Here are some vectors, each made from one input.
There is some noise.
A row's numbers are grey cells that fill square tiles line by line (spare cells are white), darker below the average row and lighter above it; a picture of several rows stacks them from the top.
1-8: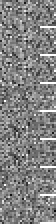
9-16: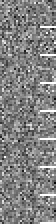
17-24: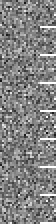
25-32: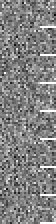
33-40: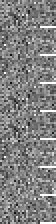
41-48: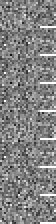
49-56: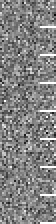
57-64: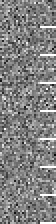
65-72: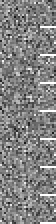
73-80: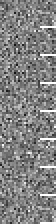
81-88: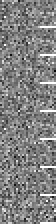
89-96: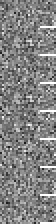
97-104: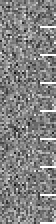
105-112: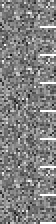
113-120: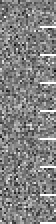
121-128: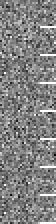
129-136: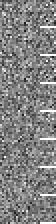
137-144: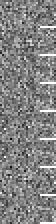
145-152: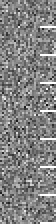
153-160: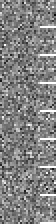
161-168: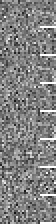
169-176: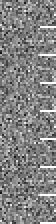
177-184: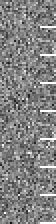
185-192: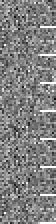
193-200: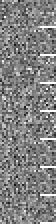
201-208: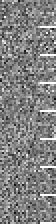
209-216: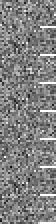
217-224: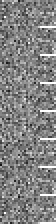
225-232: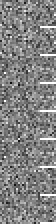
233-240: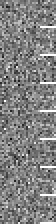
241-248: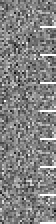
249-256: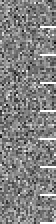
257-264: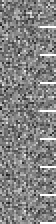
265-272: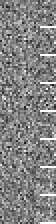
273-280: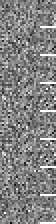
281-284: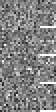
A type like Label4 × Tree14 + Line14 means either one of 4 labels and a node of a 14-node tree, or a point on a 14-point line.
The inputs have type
Line19.
